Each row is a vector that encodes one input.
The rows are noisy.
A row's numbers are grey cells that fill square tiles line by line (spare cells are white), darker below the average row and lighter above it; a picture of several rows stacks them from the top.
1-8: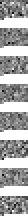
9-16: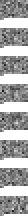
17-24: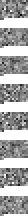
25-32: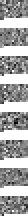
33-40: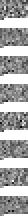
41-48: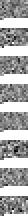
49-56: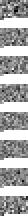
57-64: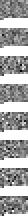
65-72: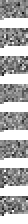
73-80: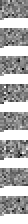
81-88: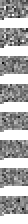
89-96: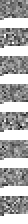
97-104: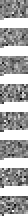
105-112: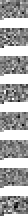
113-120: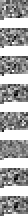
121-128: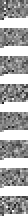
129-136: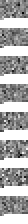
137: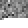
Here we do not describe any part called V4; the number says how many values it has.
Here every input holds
either three true/false values and a value of V4, or a list of up to three points on a 5-point line.
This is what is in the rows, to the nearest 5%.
About 35% of them hold three true/false values and a value of V4. The rest are lists of up to three points on a 5-point line: about 5% of all rows are empty, 15% hold one, 20% two and 25% three.
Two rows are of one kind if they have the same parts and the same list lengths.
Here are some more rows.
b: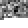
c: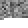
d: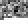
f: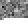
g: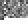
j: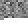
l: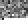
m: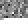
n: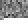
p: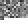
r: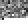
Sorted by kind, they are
b, d
c, j, n
f
g, l, p, r
m

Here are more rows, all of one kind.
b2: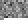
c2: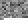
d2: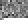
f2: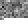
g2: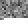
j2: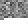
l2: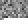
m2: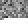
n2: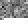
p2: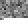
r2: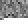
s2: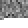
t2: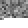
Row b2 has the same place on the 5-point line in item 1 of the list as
r2 and s2.
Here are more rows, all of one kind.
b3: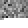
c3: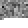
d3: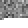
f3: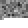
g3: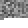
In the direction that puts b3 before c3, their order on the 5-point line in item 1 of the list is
b3, d3, g3, f3, c3.
